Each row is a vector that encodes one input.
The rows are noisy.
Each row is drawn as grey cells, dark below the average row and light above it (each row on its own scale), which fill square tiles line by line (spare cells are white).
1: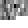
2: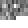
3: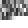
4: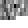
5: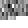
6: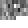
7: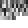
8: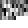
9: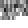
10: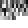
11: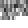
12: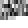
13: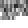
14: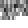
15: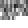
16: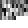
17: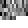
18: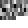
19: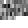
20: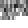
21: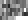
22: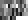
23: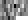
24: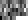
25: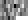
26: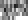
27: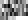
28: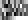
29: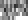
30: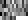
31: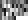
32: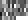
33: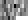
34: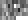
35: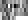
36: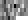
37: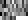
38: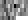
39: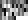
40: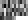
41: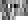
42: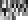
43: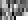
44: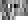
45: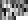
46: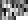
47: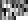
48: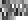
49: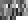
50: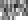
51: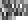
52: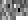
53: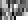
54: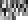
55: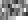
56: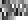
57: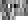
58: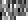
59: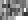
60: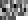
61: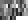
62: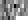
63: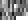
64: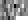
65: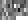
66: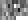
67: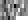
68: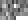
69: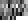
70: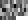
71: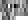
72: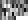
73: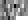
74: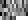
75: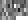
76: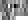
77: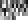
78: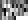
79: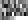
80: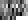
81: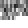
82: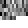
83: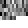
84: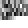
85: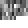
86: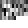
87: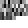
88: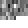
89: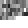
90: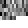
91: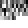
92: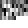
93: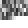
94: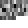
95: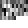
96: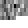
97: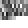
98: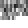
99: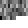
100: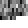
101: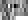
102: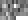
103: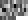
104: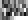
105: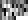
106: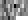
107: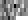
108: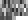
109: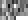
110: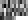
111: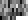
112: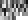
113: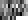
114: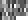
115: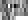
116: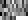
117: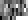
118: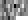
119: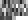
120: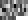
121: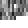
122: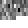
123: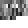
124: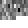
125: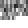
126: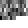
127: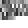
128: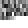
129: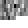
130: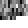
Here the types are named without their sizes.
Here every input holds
a list of points on a circle.
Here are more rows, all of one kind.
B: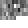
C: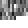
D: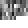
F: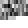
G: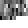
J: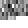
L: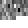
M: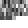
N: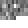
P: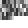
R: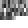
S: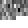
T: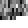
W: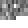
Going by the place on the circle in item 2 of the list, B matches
D, G, M and P.
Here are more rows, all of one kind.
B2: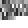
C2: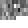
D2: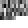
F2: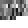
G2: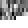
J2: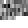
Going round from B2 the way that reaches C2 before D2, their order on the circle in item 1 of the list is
B2, J2, C2, G2, F2, D2.
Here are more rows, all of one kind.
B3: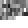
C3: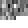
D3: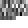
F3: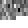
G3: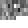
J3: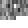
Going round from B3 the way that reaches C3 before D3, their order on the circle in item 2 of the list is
B3, F3, J3, C3, D3, G3.
